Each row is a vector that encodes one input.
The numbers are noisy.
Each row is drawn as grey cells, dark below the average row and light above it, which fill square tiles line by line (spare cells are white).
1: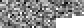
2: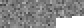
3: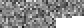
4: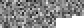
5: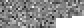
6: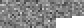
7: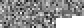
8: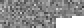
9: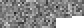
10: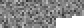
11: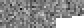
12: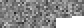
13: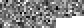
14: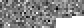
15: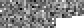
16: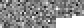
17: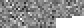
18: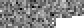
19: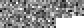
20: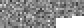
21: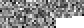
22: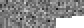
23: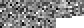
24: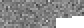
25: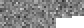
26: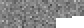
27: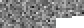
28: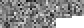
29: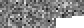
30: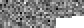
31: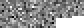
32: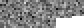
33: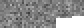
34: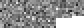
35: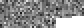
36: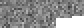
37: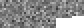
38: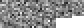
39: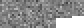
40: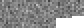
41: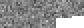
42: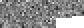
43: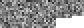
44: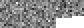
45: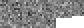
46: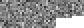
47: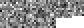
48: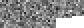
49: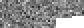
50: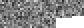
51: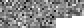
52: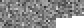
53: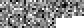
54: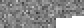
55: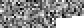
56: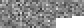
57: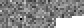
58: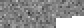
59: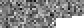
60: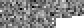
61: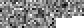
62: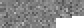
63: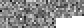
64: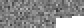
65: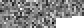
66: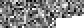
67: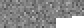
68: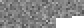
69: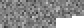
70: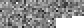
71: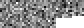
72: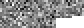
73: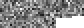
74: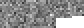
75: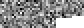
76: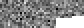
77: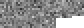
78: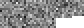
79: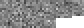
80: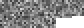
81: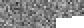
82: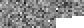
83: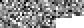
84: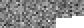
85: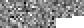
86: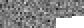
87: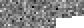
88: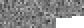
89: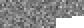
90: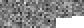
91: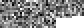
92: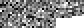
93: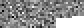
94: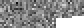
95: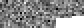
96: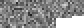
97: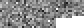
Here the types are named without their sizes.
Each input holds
a true/false value, together with a list of items, each a point on a circle and a point on a line.
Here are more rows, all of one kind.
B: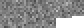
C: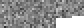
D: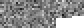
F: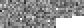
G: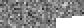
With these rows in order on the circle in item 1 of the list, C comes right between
B and F.
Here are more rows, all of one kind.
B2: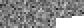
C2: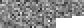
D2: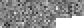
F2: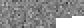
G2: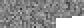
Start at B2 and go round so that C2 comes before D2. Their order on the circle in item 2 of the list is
B2, G2, F2, C2, D2.
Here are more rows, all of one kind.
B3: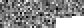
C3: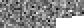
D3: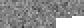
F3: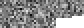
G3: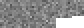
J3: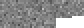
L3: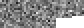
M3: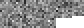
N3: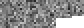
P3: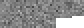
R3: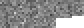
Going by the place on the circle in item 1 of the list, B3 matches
C3, F3, M3 and P3.
